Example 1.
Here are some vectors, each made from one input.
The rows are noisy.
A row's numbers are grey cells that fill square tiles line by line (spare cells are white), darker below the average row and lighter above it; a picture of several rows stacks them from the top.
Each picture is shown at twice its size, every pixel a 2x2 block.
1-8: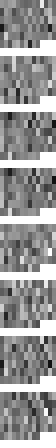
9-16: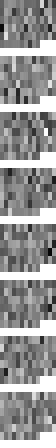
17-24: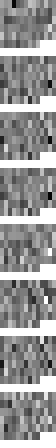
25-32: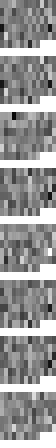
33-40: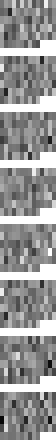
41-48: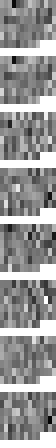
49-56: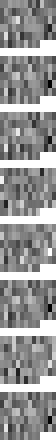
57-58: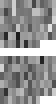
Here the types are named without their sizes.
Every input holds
either a label, or a point on a line.
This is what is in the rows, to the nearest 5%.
About 60% of them hold a label. The rest hold a point on a line.
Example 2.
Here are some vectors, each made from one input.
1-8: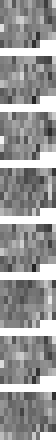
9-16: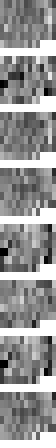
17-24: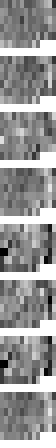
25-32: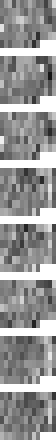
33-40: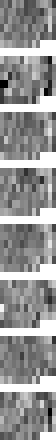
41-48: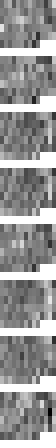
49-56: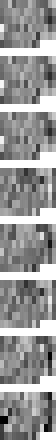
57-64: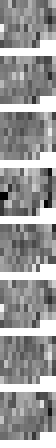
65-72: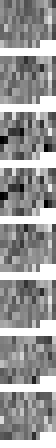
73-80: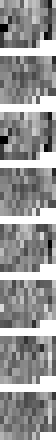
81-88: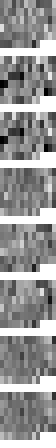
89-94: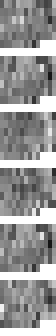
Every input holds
a true/false value, together with either a fixed value, or a node of a 7-node tree.
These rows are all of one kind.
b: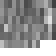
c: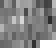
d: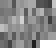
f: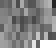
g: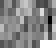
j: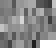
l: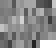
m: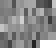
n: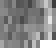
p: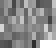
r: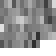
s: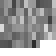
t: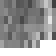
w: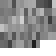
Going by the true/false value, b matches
f, n and t.
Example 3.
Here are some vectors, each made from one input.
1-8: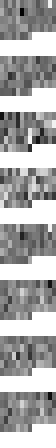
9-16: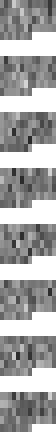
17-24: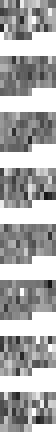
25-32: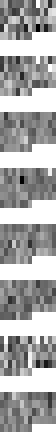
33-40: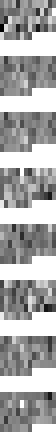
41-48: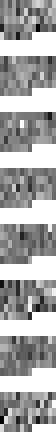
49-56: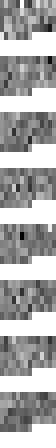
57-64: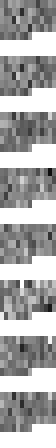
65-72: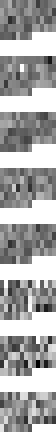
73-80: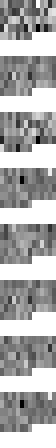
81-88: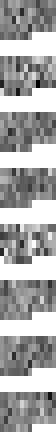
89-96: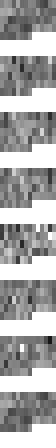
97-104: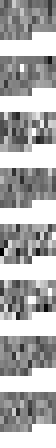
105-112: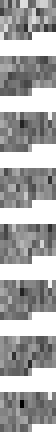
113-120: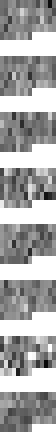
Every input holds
either one of 12 labels, or four true/false values.
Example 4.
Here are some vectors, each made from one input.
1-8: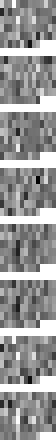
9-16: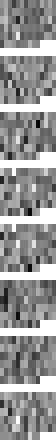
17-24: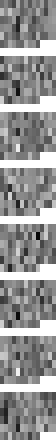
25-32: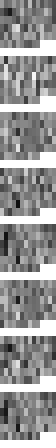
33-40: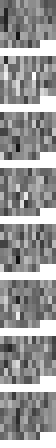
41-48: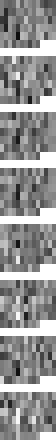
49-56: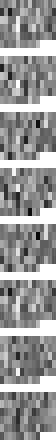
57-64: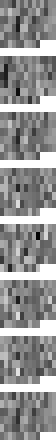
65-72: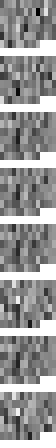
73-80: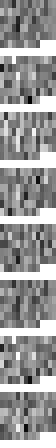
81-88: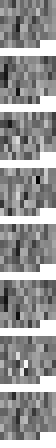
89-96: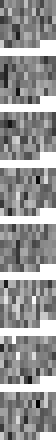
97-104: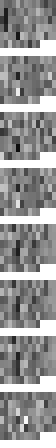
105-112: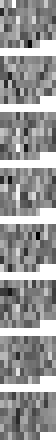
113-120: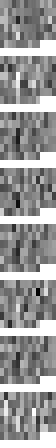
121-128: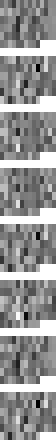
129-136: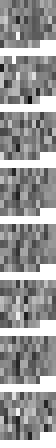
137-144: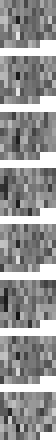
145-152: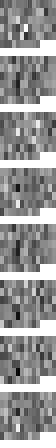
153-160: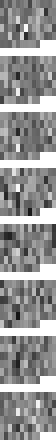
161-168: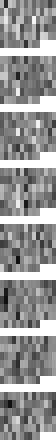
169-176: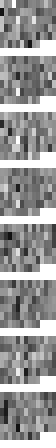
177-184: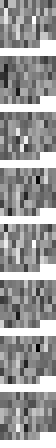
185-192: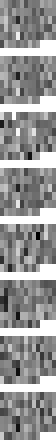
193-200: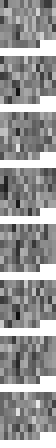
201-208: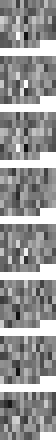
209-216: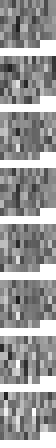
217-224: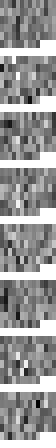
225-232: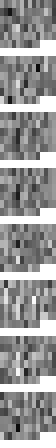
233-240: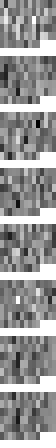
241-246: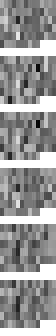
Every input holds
one of 8 labels and a true/false value.
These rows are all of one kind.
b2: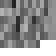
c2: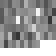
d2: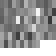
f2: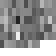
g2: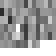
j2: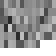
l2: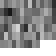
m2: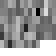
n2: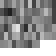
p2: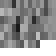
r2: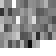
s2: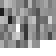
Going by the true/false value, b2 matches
c2, d2, j2 and p2.
